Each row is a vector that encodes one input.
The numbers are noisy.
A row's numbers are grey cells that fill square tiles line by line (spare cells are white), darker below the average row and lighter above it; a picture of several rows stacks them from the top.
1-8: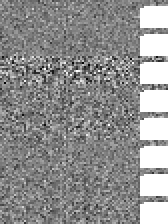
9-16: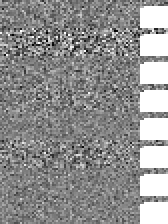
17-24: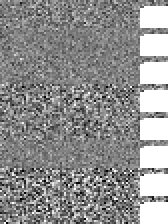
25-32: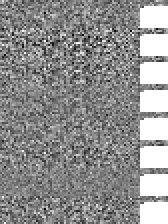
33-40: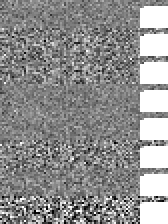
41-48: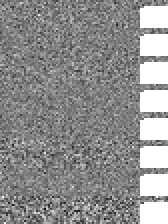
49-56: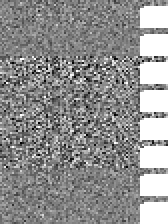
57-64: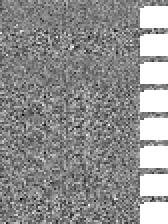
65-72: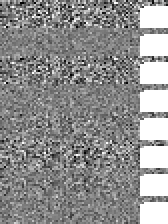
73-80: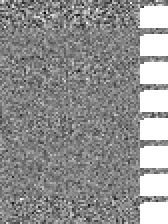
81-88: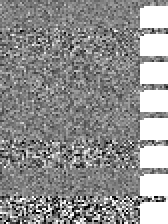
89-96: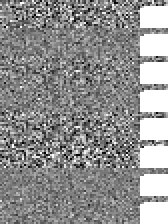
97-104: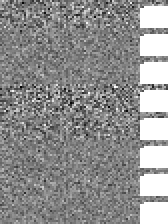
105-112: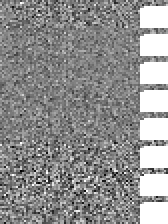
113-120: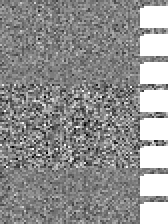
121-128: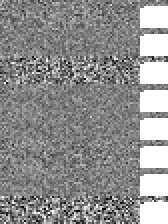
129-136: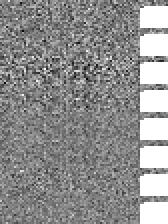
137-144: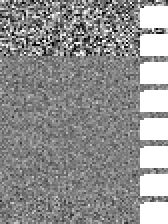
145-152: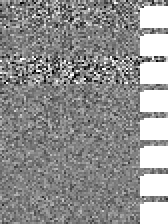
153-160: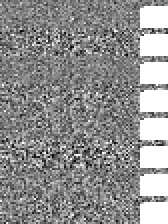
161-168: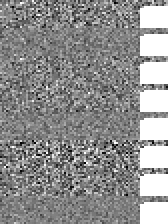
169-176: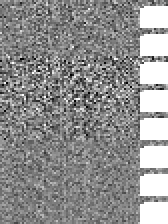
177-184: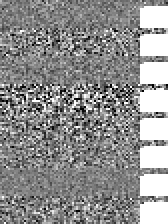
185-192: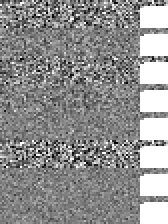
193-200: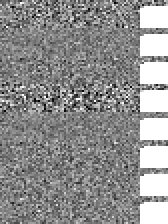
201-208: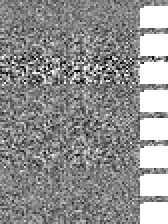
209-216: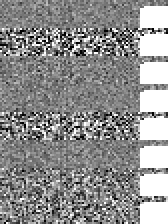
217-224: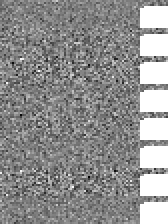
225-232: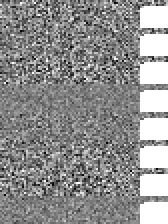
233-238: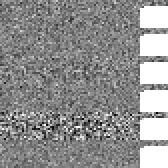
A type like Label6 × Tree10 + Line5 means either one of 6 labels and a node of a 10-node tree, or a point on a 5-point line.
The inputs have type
Bool × (Line5 + Line9) + List2(Line7).
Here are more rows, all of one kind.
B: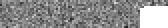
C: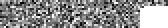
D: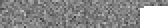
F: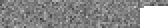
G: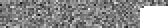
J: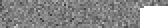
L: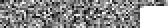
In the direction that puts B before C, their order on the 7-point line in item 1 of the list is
J, B, L, C, D, G, F.
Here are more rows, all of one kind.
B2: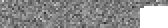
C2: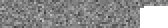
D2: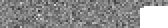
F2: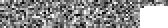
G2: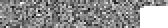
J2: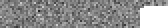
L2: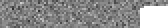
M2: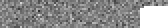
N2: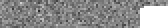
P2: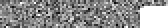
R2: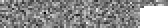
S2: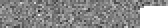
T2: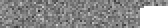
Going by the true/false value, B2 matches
D2, L2 and M2.
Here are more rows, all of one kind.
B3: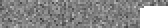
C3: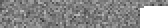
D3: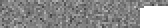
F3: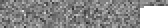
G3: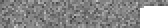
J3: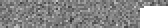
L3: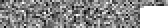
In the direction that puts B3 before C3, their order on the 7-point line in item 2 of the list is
L3, F3, J3, G3, D3, B3, C3.
